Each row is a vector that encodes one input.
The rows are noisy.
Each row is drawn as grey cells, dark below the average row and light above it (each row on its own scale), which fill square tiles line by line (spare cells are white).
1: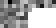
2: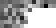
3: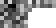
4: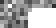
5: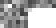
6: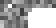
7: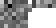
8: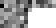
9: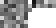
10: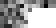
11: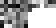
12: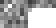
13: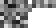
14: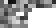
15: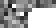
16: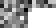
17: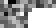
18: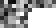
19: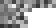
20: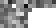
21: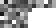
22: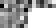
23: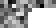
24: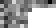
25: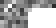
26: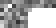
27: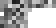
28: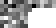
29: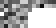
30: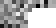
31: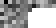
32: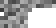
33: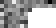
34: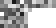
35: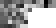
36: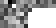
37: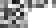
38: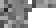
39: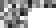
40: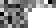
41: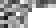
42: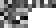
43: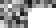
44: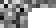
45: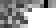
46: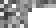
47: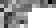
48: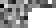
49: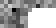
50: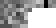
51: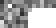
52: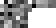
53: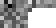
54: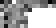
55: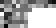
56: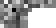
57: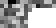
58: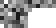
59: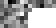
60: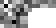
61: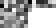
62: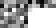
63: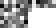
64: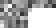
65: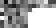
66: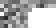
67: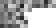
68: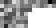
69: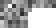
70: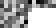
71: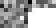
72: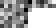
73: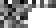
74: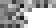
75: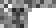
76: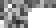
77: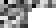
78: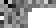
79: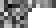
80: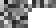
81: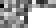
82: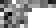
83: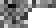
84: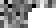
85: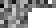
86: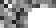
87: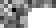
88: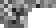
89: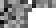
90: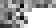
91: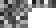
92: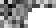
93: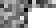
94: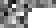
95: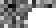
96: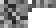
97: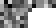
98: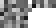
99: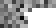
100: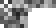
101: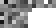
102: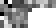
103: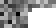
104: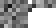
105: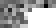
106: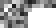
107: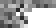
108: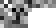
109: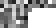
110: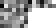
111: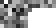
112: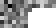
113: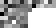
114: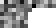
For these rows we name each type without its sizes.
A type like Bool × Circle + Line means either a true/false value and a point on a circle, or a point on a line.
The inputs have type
Bool × Line + Tree.
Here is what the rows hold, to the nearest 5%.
About 30% of them hold a point on a line and a true/false value. The rest hold a node of a tree.
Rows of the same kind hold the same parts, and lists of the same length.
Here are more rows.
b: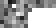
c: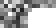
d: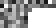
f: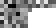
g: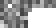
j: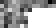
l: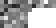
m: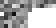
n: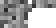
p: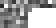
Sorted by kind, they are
b, c, d, g, j, m, p
f, l, n

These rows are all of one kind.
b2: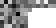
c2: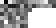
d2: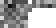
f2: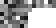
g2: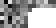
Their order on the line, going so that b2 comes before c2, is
b2, g2, c2, f2, d2.
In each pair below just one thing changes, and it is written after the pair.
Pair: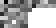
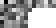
the place on the line
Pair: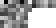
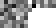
the place on the line
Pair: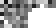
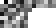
the true/false value
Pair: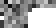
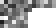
the true/false value
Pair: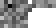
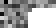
the place on the line
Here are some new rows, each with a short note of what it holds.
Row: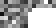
a point on a line and a true/false value
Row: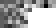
a node of a tree
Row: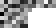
a point on a line and a true/false value
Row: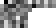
a point on a line and a true/false value
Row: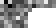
a point on a line and a true/false value
